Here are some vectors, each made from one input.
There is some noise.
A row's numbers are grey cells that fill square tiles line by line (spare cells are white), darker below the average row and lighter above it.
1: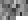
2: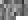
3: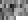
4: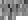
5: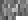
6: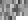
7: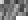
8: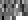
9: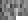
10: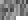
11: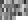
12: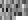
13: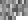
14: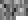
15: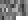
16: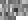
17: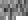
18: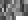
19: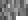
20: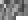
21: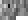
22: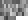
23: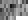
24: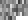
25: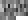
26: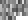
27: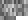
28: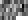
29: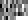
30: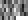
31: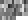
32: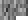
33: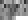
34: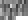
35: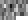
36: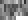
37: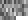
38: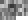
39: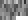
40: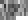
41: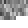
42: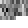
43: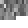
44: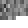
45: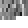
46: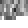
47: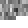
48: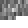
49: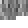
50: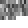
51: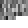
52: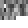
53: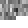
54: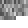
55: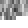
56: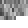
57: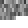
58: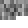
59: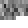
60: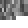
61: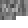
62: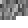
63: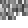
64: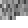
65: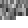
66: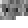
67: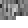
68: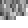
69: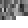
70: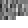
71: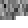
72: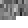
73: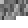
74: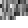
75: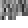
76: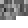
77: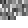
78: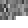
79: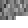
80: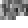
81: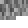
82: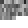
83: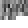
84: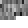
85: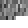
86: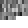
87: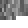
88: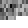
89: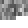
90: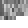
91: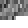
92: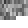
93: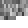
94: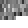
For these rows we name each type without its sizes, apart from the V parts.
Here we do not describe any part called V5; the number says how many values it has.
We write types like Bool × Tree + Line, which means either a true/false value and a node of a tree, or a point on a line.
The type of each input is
(Label + Line) × List(V5).
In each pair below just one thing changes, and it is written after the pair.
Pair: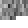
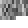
the value of V5 in item 1 of the list
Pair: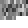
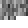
the value of V5 in item 2 of the list
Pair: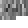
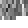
the value of V5 in item 2 of the list
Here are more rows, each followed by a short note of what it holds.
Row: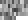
a label, together with the empty list
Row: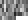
a label, together with a list of two items
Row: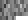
a point on a line, together with a list of one item
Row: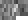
a point on a line, together with a list of two items
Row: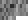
a point on a line, together with a list of one item
